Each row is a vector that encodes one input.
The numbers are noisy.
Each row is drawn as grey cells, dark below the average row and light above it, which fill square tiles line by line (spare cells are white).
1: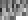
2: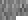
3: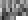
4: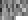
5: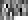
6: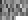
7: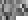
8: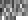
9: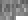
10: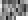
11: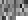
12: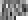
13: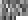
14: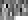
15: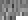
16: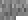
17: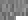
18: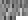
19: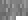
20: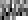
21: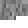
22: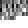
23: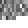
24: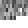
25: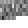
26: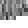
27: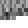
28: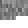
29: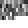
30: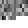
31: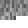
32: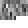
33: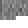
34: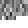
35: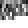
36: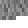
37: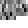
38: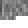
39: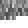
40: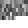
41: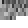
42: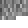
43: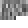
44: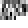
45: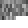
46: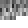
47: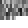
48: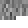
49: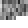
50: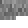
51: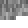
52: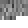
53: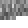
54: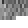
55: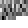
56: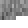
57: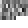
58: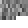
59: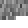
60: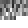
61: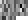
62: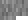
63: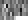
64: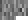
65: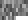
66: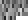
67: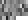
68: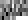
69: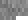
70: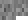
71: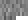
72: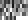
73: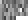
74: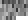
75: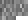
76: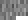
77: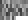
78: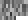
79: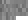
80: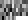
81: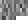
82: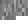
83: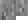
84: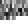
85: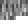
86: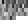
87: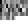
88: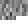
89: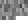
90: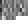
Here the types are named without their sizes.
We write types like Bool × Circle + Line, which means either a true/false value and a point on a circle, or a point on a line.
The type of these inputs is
List(Circle + Line).
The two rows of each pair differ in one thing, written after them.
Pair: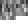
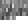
the place on the circle in item 1 of the list
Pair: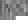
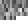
the place on the circle in item 2 of the list
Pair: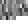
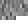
the place on the circle in item 2 of the list
